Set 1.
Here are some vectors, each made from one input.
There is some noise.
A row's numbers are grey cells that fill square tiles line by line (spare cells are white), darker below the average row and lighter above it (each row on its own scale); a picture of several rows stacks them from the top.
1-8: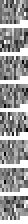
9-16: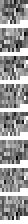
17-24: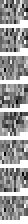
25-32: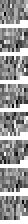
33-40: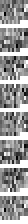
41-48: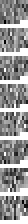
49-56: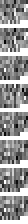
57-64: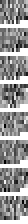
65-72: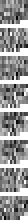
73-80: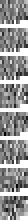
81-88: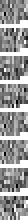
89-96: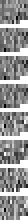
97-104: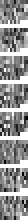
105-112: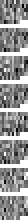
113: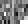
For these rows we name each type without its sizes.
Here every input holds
a point on a line.
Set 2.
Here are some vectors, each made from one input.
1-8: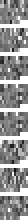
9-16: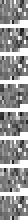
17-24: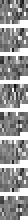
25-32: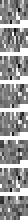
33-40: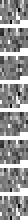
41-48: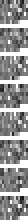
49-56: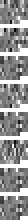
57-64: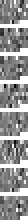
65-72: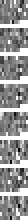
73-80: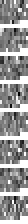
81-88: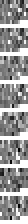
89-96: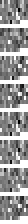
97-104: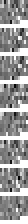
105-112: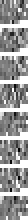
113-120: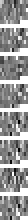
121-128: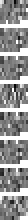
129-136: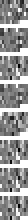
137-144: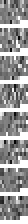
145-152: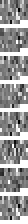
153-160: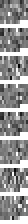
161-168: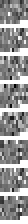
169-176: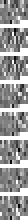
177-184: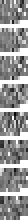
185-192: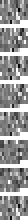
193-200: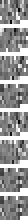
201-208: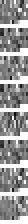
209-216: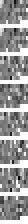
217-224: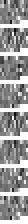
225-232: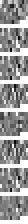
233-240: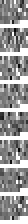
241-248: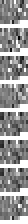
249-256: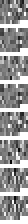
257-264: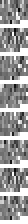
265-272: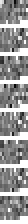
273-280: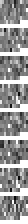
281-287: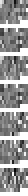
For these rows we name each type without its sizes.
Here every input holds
a point on a line.
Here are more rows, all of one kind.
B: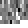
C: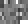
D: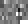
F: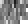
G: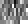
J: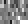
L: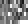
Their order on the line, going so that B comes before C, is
G, F, J, B, D, C, L.
